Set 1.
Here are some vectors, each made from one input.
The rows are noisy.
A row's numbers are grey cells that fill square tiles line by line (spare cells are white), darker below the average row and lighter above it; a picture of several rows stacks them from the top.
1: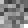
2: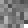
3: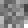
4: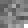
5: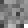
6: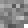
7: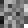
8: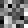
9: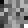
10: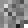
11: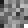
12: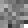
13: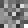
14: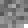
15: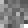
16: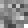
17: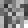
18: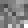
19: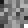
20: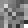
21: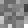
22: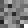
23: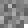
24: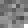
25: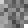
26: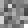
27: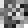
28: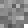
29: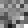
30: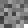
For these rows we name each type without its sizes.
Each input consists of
three true/false values.
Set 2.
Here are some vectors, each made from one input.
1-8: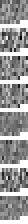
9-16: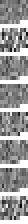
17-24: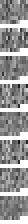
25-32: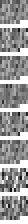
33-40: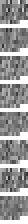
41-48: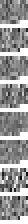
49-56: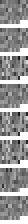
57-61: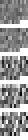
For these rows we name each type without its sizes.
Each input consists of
a point on a line.
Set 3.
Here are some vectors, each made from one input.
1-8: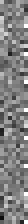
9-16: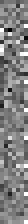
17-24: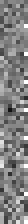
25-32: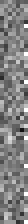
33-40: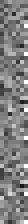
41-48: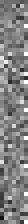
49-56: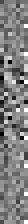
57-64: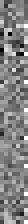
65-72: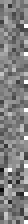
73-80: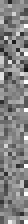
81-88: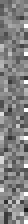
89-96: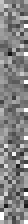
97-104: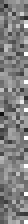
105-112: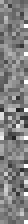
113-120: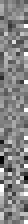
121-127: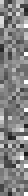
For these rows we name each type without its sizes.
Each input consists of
four true/false values.
